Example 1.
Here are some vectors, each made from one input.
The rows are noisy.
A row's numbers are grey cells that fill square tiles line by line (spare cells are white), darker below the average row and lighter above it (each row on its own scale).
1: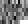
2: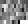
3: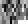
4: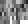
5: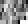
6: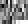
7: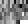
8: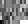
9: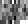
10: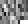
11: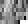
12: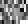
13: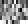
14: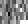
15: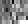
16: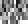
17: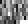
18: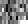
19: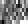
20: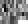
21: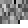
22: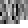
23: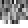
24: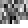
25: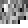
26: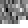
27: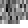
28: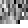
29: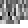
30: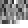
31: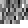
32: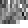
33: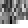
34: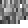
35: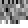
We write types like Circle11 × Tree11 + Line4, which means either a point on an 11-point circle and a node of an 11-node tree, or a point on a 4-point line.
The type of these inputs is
Bool × Bool × Bool.
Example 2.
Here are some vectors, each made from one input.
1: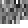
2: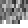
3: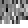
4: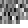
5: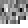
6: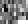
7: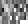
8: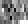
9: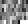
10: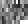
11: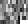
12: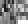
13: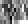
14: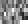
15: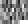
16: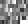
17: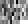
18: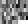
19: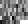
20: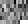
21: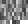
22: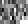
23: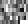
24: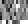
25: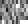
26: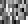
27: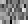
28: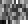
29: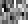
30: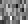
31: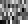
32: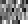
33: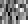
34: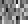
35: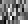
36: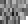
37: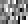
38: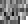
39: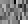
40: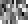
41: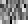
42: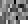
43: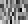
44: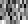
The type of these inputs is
Bool × Bool × Bool.
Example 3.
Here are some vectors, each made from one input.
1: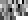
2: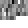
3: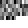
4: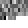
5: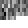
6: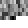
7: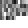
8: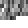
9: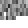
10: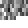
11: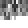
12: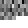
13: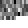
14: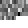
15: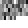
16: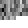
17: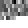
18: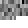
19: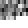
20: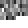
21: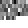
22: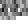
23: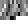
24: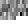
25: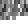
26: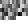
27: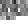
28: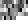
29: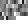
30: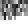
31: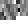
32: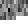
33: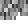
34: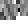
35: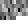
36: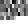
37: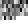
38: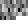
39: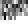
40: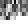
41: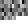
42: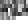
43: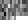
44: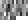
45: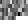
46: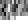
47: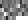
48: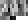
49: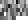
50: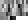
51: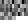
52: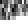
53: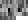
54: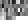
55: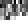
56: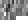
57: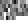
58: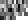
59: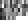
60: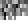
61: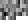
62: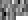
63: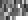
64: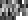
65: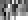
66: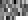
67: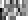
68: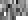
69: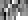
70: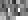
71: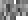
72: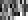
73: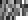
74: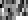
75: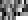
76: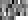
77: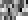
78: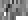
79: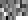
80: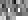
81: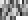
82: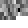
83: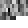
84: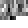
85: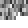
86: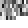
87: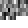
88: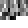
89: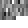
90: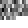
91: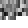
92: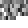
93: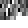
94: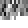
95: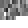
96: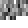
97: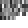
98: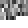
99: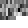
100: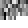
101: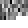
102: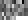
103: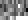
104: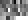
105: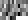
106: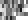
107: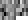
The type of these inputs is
Label5.
